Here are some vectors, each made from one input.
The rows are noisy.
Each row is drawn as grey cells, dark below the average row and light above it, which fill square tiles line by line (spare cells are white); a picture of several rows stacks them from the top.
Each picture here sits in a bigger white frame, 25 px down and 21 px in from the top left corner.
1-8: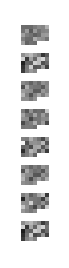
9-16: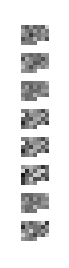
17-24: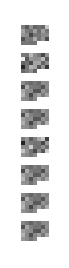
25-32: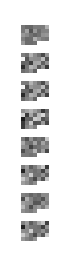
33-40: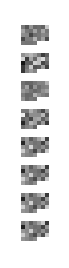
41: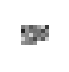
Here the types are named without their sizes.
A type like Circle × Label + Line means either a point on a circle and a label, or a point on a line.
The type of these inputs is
Line.
